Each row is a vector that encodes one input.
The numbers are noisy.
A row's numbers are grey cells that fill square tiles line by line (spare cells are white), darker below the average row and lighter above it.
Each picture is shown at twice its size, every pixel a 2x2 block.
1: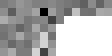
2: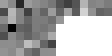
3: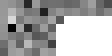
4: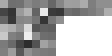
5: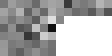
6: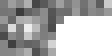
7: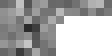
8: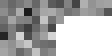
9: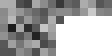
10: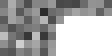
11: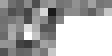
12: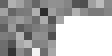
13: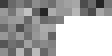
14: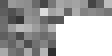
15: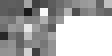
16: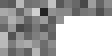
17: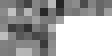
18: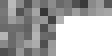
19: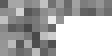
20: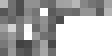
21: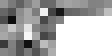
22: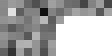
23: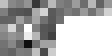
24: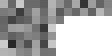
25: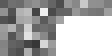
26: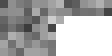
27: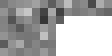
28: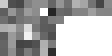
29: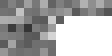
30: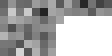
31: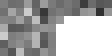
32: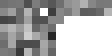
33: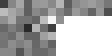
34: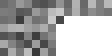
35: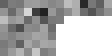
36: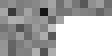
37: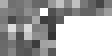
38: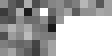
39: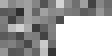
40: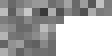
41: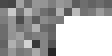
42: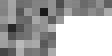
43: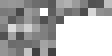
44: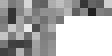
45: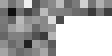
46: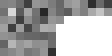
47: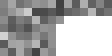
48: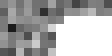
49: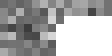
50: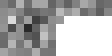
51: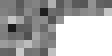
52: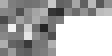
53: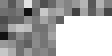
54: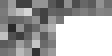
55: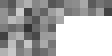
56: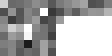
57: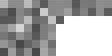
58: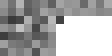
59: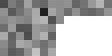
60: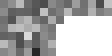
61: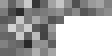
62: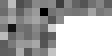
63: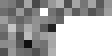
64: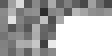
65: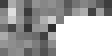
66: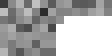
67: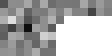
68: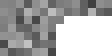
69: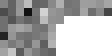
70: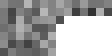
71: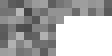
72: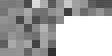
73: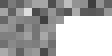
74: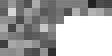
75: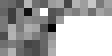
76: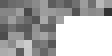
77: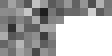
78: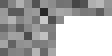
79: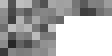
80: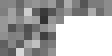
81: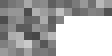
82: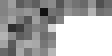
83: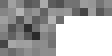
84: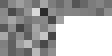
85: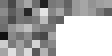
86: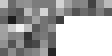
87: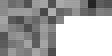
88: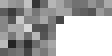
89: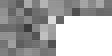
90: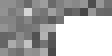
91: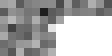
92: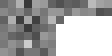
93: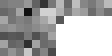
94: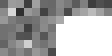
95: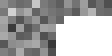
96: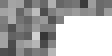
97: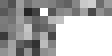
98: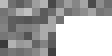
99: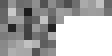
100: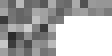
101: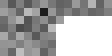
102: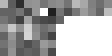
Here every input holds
a point on an 8-point line, together with either a point on an 8-point line, or three true/false values.
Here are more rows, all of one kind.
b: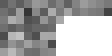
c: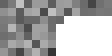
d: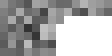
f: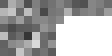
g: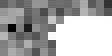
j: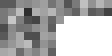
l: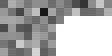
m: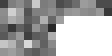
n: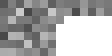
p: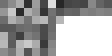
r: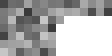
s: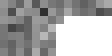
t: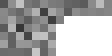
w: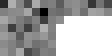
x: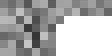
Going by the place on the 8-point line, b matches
j, m, n and r.
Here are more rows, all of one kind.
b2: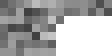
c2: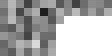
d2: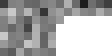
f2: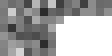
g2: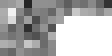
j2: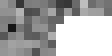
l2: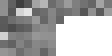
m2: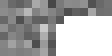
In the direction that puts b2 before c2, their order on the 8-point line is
j2, b2, g2, m2, l2, d2, c2, f2.
